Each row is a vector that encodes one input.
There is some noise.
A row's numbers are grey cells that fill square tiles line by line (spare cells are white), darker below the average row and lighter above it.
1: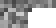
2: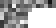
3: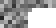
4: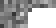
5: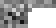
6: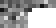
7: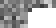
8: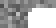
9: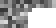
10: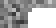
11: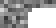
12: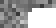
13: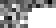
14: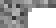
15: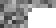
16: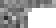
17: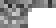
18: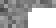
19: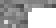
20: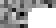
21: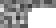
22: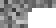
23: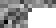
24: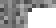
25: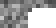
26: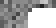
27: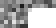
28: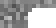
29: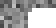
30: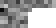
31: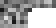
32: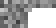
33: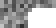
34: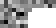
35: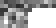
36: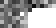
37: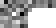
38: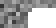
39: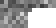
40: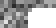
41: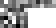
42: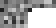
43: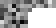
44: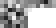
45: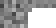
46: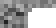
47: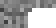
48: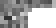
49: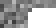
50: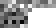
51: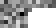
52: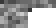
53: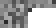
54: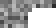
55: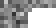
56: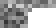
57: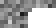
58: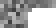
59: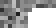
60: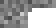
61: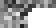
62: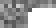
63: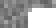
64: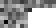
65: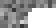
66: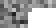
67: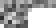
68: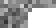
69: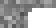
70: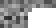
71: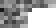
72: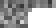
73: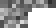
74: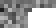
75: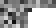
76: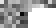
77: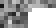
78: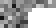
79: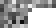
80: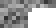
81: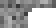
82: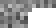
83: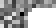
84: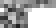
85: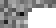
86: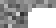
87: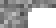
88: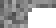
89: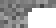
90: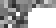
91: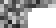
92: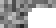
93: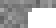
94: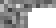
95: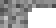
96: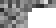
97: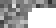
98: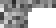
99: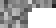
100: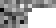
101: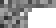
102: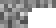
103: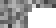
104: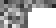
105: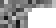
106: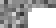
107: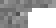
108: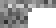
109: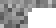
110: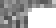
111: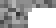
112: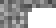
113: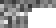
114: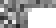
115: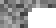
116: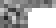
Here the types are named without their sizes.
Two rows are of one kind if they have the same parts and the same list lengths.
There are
4 kinds of row.
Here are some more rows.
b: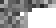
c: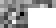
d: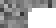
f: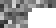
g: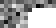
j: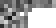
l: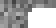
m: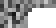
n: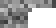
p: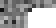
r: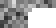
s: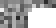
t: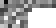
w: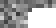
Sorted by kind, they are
b, f, g, m
c, d
j, l, r, t, w
n, p, s

